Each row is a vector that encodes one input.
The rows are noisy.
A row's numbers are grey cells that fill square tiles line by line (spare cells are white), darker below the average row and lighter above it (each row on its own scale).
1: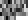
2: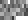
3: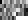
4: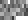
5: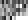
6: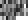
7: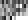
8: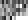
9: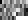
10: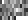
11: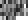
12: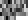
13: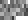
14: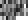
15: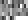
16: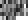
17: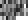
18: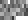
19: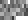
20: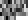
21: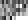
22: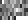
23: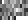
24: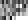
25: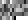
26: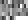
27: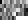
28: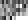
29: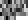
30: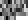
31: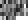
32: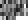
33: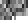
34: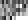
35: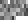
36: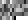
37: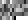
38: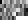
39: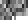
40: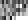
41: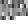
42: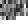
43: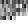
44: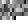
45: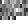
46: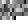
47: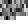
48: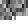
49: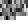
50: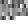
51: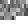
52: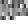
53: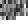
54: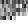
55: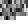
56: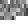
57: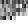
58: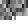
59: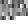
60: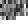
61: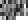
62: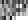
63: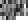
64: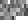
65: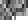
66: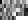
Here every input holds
a point on a 9-point line.
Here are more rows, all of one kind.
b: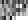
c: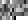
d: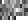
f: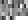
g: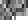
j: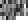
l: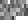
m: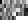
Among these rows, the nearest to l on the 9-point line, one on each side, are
f and m.
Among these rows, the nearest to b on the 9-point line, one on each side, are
f and g.
